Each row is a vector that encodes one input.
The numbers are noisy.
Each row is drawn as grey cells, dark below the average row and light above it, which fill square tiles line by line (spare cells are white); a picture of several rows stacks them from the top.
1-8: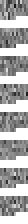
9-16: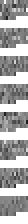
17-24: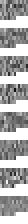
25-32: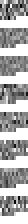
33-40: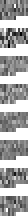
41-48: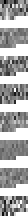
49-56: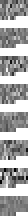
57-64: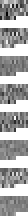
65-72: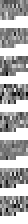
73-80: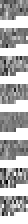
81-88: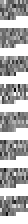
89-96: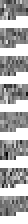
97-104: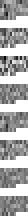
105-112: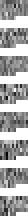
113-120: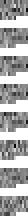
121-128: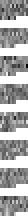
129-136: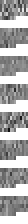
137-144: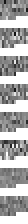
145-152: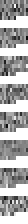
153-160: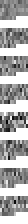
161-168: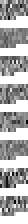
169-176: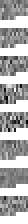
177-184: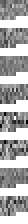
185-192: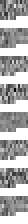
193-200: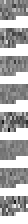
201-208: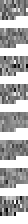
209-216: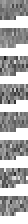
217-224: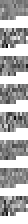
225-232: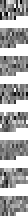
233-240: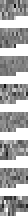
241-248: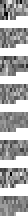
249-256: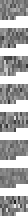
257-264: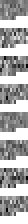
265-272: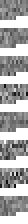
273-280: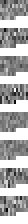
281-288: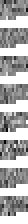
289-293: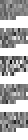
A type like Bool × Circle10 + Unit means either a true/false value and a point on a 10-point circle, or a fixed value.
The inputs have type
List2(Line14).
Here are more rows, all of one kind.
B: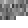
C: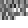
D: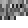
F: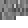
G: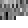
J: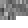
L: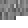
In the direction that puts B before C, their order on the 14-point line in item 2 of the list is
L, D, G, J, B, F, C.
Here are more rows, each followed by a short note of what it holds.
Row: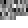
a list of one item
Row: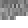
a list of one item
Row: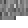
a list of two items
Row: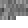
a list of two items
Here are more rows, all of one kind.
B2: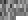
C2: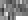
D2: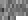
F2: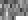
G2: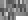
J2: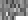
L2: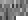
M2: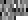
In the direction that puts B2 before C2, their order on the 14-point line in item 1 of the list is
M2, D2, B2, G2, C2, F2, L2, J2.
